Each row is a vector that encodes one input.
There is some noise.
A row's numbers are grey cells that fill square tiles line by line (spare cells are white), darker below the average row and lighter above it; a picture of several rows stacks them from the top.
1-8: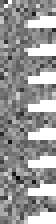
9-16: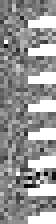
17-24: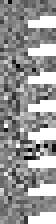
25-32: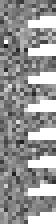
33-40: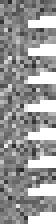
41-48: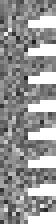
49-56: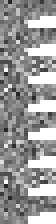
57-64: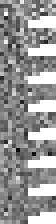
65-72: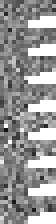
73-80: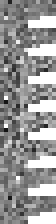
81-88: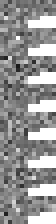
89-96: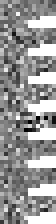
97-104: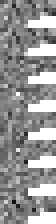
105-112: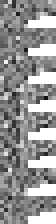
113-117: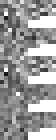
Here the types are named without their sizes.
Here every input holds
a list of items, each a point on a line and a true/false value.
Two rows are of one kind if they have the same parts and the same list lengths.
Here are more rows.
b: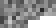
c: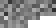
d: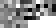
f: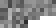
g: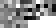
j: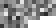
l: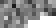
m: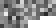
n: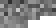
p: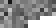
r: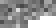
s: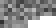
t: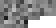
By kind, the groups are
b, c, f, n, p, r, s, t
d, g
j, m
l

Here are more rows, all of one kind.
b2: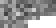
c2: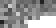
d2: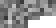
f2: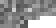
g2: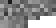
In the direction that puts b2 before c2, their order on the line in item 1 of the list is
d2, g2, f2, b2, c2.
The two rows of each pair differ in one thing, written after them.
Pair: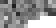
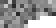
the true/false value in item 1 of the list
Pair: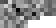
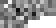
the true/false value in item 1 of the list
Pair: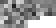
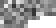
the true/false value in item 1 of the list
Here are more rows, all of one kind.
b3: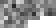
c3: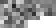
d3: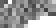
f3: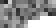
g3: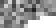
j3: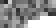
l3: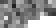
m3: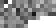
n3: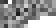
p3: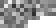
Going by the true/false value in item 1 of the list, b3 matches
c3, f3, j3 and l3.
